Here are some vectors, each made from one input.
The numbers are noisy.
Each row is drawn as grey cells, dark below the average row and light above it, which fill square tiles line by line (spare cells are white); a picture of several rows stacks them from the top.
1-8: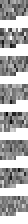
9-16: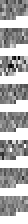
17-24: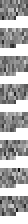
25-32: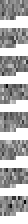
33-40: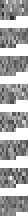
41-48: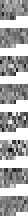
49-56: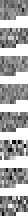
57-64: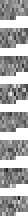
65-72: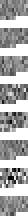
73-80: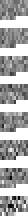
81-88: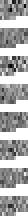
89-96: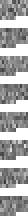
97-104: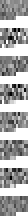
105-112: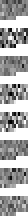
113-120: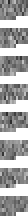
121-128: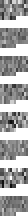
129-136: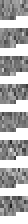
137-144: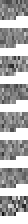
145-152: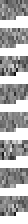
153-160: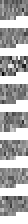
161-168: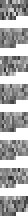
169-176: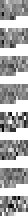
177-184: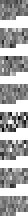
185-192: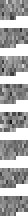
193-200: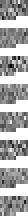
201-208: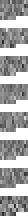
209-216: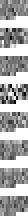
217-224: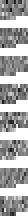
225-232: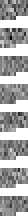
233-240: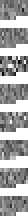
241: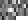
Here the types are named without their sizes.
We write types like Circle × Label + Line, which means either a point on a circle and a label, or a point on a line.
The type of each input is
(Bool × Bool × Bool + Unit) × (Circle + Unit) × Line.
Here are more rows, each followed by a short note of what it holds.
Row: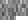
a point on a line and three true/false values
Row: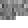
a point on a line
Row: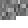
a point on a circle and a point on a line
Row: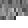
a point on a circle, a point on a line and three true/false values
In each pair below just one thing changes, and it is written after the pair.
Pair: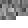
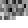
the place on the line
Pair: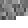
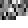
one of the three true/false values
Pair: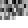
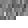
the place on the circle
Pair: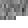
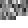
one of the three true/false values
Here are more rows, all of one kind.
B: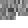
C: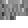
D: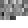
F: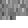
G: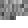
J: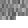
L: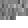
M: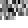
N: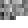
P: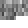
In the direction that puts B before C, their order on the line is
P, M, G, B, D, J, L, F, C, N.
